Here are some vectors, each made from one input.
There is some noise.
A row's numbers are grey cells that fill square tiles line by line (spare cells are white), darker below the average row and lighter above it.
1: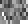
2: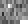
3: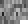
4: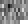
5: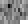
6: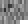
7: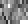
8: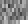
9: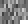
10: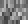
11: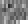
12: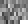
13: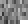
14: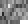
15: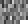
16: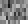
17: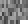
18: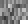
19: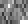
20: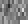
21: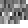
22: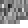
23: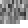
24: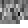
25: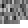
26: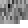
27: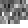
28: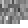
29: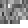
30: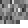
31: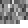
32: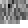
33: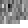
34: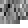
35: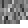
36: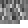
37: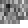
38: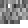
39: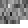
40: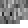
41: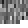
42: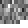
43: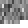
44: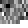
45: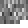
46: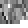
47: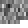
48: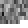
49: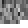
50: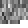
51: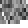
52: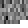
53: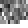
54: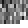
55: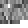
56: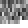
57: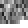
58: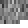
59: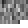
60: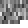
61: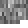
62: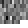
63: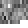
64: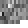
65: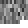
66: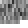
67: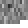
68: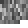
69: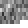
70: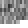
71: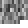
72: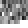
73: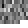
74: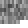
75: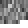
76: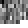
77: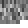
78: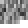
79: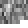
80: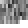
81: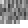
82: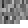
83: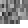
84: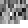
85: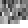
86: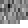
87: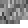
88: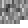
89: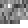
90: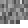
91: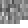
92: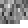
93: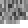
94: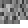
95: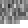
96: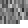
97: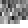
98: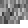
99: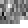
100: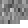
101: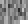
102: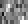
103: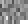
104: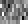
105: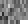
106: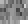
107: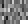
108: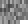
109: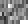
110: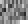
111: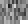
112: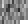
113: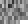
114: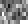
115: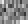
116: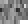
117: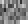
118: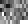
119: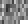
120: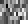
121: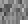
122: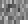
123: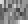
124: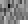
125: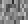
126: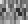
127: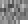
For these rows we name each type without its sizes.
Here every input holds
a true/false value, together with either a point on a line, or a node of a tree.
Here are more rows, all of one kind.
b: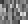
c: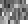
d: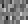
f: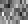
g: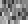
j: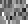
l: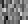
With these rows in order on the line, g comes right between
b and d.
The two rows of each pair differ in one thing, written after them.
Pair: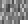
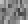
the node of the tree
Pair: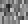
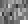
the true/false value
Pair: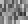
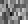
the true/false value
